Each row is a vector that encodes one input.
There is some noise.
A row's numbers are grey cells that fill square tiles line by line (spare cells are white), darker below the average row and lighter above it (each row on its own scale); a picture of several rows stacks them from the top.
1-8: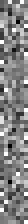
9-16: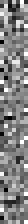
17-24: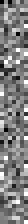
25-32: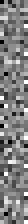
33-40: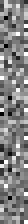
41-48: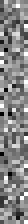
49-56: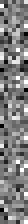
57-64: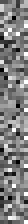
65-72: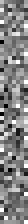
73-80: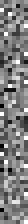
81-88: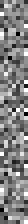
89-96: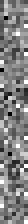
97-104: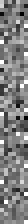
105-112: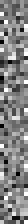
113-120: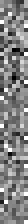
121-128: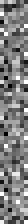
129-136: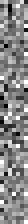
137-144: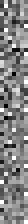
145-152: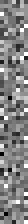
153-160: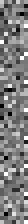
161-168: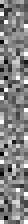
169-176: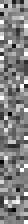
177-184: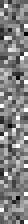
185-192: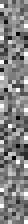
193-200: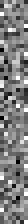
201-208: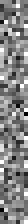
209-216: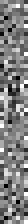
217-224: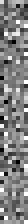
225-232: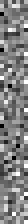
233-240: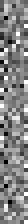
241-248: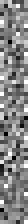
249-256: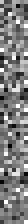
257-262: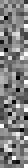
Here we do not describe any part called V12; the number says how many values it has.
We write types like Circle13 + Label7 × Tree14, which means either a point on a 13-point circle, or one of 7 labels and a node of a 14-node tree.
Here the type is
(Bool × Circle6 + Label9) × (Line7 + V12).
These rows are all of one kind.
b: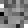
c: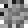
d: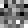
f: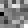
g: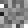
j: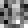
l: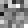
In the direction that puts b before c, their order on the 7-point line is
d, j, b, f, g, c, l.
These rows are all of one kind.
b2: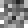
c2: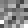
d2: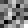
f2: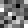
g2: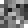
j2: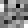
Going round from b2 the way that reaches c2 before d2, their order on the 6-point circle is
b2, j2, g2, c2, d2, f2.
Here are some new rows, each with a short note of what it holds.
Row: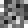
a point on a 6-point circle, a point on a 7-point line and a true/false value
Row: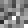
one of 9 labels and a value of V12
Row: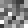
a point on a 6-point circle, a point on a 7-point line and a true/false value
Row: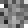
one of 9 labels and a point on a 7-point line
